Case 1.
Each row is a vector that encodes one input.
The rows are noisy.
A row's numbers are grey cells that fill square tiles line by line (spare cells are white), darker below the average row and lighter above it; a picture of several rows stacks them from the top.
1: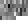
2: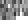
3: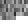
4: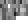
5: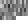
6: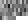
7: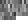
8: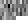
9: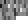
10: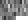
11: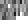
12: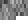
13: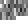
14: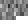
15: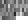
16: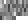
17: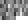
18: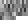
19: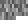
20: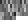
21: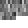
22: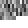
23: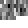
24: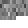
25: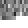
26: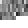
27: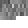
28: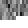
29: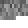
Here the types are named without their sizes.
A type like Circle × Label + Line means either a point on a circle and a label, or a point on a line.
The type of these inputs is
Line.
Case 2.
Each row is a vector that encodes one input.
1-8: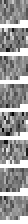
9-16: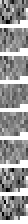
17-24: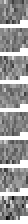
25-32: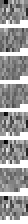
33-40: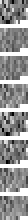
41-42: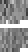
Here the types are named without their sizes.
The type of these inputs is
Line.
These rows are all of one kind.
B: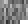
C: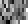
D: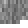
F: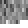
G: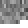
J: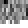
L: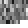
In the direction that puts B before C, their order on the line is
J, F, G, D, B, L, C.
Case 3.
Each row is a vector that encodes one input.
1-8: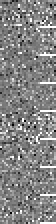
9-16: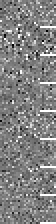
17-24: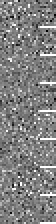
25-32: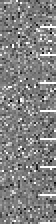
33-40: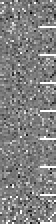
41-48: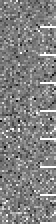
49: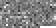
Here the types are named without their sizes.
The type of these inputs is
Label.
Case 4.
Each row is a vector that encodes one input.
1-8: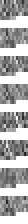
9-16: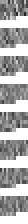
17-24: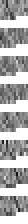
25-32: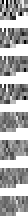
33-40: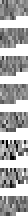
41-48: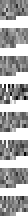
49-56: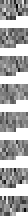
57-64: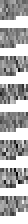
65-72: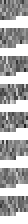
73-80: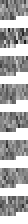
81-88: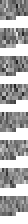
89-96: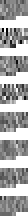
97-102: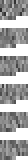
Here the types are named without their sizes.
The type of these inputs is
Circle.
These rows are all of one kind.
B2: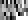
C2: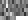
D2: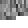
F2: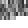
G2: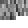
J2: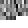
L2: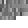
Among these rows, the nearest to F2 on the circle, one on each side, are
C2 and L2.
